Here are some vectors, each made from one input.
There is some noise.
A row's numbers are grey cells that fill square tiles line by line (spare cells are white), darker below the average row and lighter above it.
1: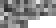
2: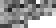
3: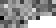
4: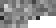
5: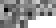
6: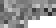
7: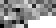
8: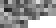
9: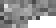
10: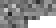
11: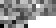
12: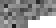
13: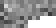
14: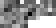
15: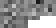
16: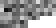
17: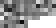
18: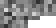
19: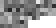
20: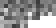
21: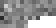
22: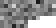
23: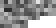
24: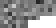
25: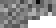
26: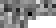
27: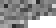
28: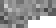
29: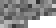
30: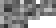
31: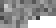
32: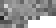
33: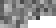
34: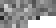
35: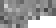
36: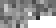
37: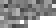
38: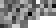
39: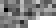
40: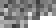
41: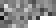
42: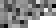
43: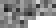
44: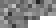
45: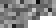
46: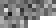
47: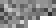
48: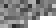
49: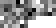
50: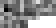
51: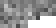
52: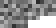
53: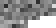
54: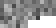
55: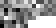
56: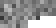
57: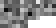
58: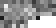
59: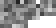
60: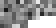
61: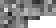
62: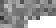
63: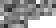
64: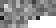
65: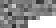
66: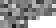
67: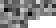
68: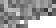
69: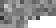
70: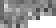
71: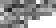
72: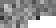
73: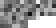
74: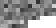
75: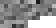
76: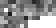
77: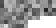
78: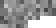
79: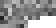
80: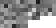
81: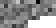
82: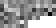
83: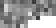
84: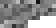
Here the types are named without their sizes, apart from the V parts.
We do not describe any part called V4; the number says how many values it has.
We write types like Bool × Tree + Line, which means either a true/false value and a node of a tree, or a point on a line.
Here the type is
List(Line) + V4 × V4.
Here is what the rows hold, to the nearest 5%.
About 30% of them hold two values of V4. The rest are lists of points on a line.
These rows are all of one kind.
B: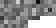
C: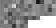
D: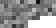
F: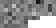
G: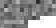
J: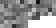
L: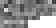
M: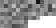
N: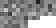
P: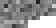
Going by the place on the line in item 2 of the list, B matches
C, D and J.
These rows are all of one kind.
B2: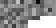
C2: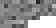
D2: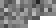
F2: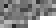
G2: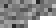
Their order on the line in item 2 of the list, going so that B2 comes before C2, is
B2, C2, D2, G2, F2.
